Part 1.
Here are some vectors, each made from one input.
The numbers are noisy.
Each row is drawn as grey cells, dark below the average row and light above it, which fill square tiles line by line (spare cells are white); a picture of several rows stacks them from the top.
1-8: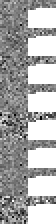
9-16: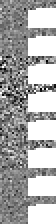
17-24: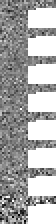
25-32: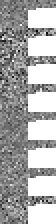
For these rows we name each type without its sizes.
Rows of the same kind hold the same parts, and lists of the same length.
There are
2 kinds of row.
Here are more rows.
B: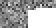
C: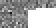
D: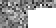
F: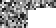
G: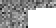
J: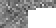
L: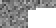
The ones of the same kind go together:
B, C, D, G, J, L
F

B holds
three true/false values.
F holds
a fixed value.
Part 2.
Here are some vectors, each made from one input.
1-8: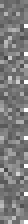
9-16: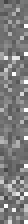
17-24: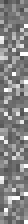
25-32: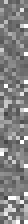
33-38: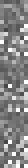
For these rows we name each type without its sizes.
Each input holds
either a fixed value, or three true/false values.
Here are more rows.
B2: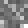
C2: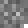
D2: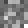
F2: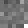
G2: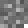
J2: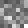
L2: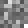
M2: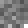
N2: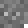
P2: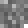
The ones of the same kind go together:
B2, C2, D2, F2, G2, J2, L2, M2, N2
P2

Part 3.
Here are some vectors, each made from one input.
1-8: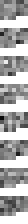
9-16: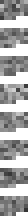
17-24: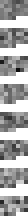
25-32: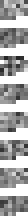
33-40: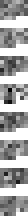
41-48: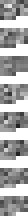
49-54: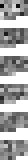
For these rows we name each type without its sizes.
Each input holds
a node of a tree.
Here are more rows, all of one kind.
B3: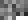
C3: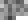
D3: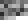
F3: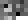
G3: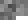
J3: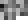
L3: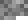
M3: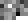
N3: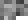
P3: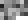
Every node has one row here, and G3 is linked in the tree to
B3 and F3.
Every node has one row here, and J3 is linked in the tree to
F3 and P3.
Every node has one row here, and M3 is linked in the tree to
N3.
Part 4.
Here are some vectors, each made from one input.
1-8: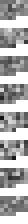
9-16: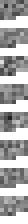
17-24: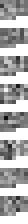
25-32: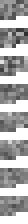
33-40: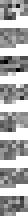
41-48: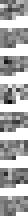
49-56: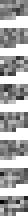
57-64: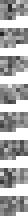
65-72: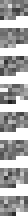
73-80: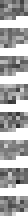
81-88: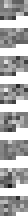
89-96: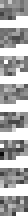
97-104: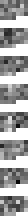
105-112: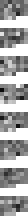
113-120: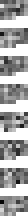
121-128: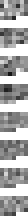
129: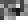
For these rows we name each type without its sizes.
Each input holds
a point on a circle.
